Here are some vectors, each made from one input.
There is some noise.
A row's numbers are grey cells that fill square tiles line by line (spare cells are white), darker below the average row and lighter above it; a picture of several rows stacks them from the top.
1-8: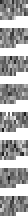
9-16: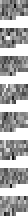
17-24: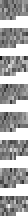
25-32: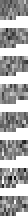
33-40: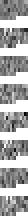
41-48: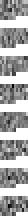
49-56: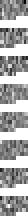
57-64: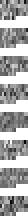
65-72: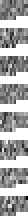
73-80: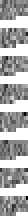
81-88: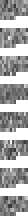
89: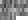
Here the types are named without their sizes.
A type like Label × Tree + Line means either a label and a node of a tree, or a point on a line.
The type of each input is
(Circle + Line) × Line.
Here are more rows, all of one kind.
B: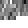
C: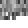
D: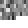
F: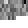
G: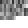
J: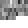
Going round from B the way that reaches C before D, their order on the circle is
B, J, C, D, G, F.
